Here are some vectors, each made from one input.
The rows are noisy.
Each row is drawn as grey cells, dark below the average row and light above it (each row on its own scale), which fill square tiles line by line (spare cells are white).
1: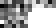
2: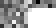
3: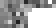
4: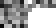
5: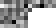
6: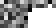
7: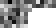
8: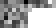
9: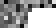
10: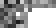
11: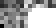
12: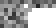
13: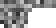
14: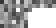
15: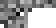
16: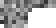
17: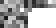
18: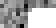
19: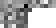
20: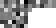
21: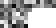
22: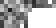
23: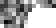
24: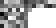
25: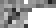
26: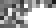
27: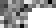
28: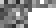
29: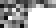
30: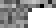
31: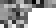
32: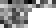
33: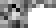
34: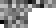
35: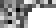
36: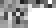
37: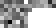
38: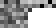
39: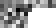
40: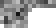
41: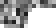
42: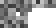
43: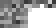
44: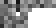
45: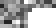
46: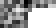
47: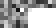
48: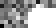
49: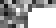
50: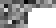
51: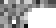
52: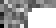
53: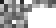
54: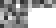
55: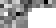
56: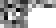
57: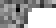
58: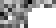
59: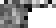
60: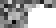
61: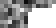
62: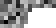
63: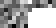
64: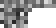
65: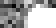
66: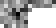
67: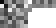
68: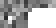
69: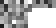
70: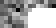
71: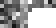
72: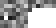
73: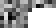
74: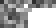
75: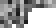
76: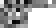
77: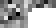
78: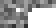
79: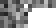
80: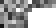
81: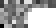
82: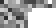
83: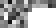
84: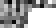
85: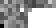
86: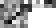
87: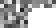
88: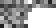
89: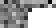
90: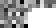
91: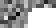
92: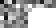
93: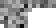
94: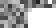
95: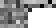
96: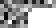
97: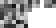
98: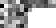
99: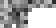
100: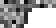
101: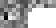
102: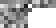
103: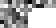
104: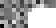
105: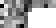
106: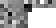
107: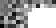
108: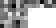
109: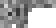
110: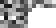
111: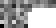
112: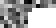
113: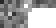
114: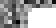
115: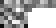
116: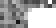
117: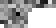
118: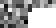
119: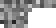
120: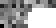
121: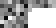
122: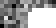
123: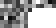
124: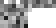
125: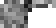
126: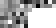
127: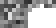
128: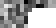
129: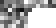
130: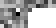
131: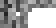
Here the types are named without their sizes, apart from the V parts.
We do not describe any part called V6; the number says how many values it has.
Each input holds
three true/false values, together with either a node of a tree, or a value of V6.
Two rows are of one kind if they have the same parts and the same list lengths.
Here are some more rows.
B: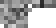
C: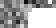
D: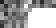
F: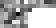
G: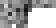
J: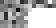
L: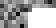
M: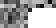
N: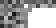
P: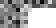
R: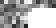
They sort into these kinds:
B, F, G, L, M
C, D, J, N, P, R

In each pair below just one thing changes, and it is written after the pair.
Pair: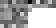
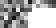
one of the three true/false values
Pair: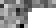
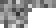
one of the three true/false values
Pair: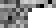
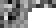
one of the three true/false values
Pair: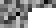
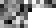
one of the three true/false values
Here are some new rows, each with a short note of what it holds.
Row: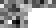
a node of a tree and three true/false values
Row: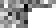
three true/false values and a value of V6
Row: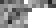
three true/false values and a value of V6
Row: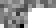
three true/false values and a value of V6
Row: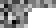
a node of a tree and three true/false values
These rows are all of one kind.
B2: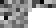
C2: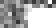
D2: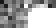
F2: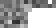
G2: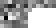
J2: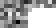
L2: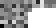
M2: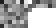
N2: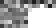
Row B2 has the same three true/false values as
C2 and G2.
